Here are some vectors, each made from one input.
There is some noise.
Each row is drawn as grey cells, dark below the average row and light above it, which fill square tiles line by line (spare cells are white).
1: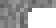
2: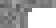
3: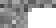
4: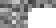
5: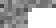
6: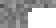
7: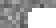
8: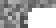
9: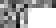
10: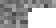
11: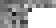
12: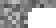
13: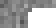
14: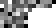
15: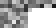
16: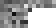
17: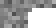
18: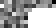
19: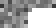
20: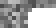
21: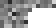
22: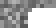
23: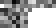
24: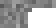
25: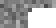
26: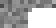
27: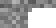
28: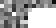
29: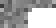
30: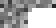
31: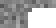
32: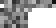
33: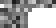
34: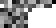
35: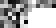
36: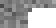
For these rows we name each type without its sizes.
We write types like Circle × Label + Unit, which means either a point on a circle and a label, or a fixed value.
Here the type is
Bool × Line.
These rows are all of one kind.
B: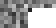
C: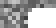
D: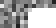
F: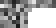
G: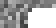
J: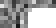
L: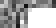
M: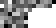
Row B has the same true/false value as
C and G.
